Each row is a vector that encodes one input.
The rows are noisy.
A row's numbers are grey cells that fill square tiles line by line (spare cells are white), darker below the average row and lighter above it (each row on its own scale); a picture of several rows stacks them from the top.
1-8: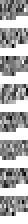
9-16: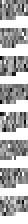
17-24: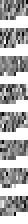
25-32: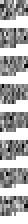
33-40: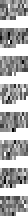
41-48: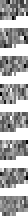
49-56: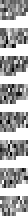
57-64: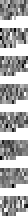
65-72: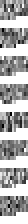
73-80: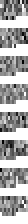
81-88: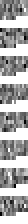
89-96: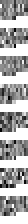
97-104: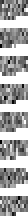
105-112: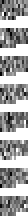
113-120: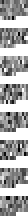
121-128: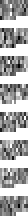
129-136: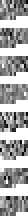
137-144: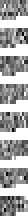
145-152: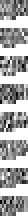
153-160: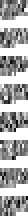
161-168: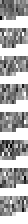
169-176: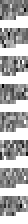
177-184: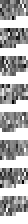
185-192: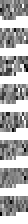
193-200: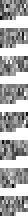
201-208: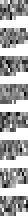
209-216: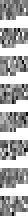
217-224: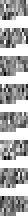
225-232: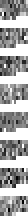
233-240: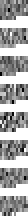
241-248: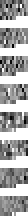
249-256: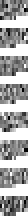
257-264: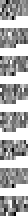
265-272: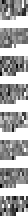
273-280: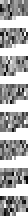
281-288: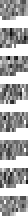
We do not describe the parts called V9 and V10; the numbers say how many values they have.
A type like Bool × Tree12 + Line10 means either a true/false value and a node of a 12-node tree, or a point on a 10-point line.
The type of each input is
(Bool × Bool × Bool + Unit) × Line7 × V9 × V10.
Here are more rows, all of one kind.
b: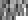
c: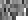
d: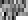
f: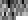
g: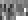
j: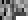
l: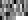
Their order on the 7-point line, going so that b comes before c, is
g, b, c, f, l, j, d.
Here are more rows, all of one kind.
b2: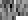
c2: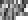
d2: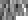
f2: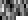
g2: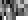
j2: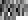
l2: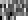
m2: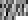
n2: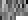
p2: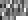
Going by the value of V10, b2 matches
f2 and g2.
